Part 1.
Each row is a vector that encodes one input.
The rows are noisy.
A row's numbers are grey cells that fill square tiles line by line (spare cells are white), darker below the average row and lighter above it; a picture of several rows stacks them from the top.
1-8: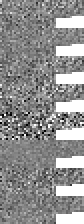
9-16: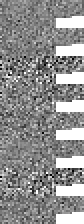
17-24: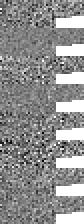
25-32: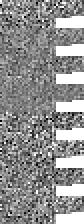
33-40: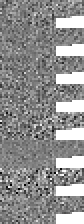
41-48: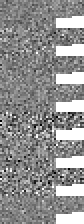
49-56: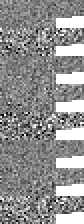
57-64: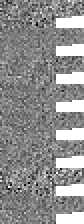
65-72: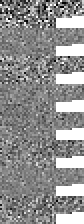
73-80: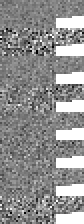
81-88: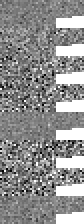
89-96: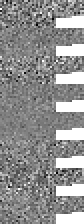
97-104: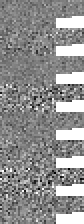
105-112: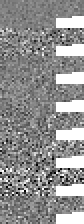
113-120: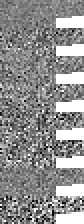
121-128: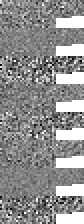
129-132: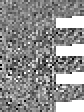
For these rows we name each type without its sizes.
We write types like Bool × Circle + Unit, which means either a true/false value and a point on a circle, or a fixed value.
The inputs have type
(Circle + Unit) × (Tree + Unit).
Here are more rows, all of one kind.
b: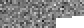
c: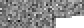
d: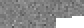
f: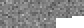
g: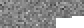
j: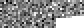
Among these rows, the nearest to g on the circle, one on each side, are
b and j.
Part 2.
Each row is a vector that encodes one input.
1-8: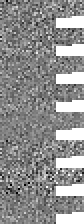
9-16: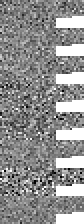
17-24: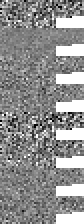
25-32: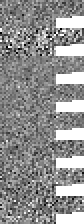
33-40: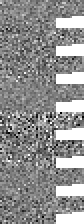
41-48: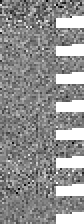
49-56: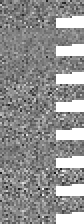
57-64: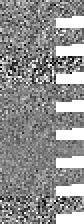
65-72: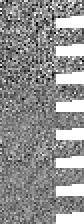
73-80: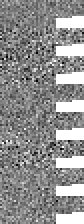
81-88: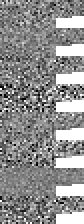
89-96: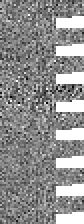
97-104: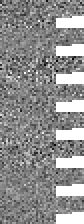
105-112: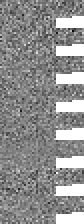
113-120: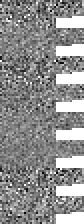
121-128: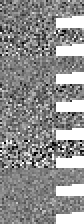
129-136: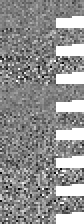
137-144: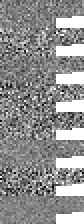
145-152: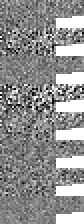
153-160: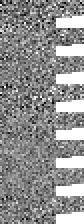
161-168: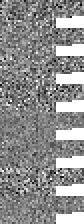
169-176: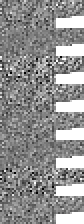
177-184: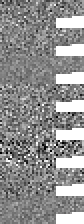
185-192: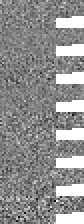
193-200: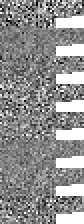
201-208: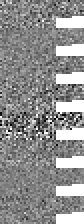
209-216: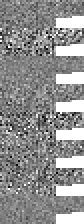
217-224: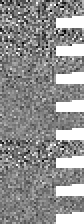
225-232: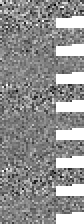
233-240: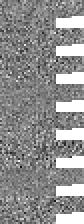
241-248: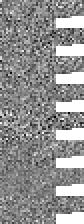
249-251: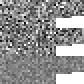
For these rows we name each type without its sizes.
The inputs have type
Line + Tree.
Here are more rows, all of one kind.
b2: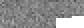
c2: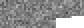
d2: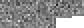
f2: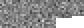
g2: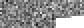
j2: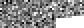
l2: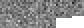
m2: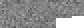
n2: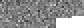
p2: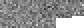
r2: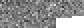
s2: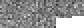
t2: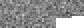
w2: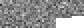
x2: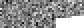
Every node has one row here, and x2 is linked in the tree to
b2 and p2.
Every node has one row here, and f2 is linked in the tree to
j2.
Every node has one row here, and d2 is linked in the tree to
n2.
